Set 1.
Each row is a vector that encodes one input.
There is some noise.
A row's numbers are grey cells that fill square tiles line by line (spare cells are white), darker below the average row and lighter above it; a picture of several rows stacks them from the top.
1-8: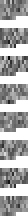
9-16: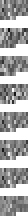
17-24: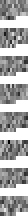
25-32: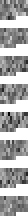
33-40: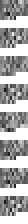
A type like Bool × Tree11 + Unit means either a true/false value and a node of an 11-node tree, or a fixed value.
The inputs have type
Tree9.
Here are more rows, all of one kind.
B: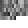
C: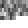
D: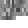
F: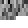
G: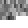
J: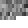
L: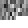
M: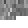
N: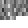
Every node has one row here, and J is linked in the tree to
B and M.
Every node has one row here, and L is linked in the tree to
G.
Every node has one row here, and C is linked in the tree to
M.
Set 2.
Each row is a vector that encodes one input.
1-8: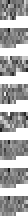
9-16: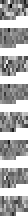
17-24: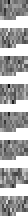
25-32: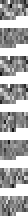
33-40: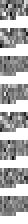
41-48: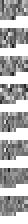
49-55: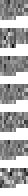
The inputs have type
Bool × Bool × Bool + Unit.
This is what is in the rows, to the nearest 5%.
About 15% of them hold a fixed value. The rest hold three true/false values.
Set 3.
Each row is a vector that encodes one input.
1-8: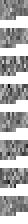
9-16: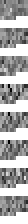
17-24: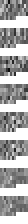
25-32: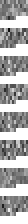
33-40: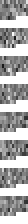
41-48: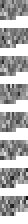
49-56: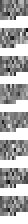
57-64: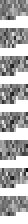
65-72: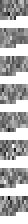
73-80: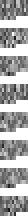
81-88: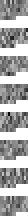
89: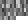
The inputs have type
Tree11.
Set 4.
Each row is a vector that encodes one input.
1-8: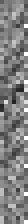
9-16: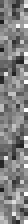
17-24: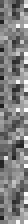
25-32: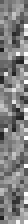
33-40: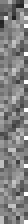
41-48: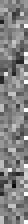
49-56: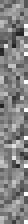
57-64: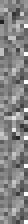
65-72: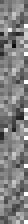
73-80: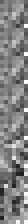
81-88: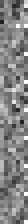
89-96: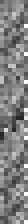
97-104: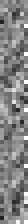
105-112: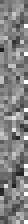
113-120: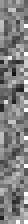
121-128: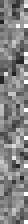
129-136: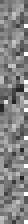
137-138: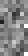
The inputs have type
Line10.
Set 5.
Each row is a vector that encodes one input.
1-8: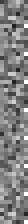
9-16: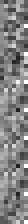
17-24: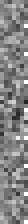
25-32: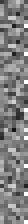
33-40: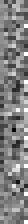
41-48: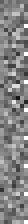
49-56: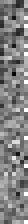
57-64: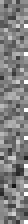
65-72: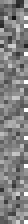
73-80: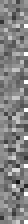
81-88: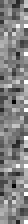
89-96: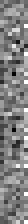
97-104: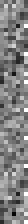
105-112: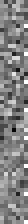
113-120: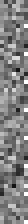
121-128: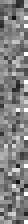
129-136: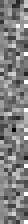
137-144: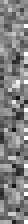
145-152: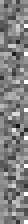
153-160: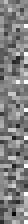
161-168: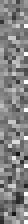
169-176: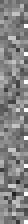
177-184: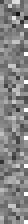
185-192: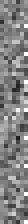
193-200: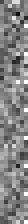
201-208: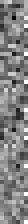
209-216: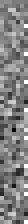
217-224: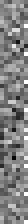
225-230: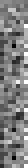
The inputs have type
Line16.
